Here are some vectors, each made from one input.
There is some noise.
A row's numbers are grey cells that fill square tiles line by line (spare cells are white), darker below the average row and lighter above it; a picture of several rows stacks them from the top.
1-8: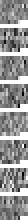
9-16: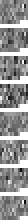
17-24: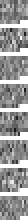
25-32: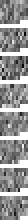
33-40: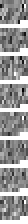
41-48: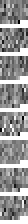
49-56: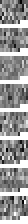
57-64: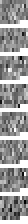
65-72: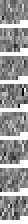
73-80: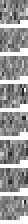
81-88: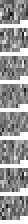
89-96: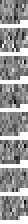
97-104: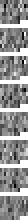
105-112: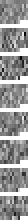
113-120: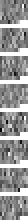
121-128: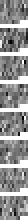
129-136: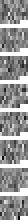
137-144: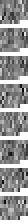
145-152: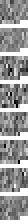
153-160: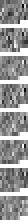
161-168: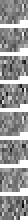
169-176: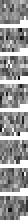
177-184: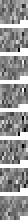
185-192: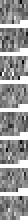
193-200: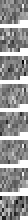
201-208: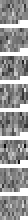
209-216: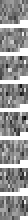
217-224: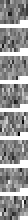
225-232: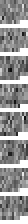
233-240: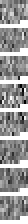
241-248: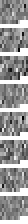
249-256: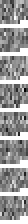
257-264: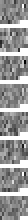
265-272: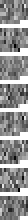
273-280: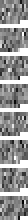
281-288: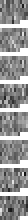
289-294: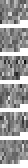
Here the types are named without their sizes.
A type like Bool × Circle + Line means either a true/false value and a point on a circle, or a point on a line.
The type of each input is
(Bool × Circle + Tree) × Circle.
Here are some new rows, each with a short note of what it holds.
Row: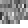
a point on a circle and a node of a tree
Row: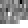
a point on each of two circles and a true/false value
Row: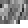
a point on a circle and a node of a tree
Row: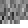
a point on each of two circles and a true/false value
